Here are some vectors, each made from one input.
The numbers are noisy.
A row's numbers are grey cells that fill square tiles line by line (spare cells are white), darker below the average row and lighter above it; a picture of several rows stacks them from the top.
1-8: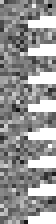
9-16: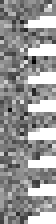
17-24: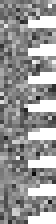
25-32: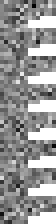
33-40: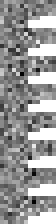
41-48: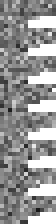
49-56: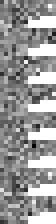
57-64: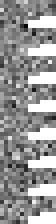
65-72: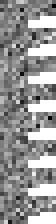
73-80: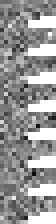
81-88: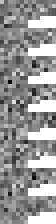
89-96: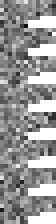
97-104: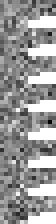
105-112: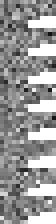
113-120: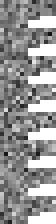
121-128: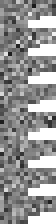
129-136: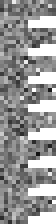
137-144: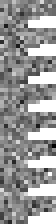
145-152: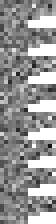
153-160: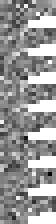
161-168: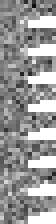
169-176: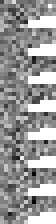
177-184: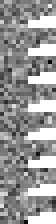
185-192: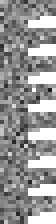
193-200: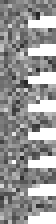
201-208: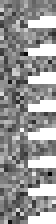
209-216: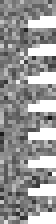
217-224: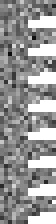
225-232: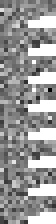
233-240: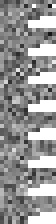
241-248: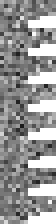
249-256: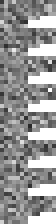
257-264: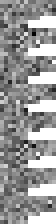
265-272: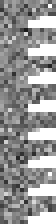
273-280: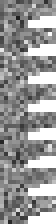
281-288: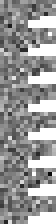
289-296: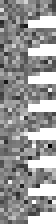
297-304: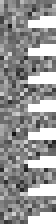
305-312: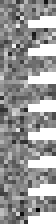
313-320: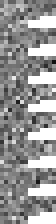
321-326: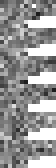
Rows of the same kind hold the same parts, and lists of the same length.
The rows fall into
2 kinds.
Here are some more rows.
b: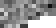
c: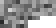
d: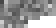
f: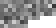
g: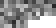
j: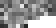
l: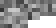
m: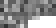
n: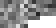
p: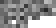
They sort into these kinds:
b, c, g, j, l, n
d, f, m, p

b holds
a node of a 9-node tree and four true/false values.
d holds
a node of an 8-node tree and a node of a 9-node tree.
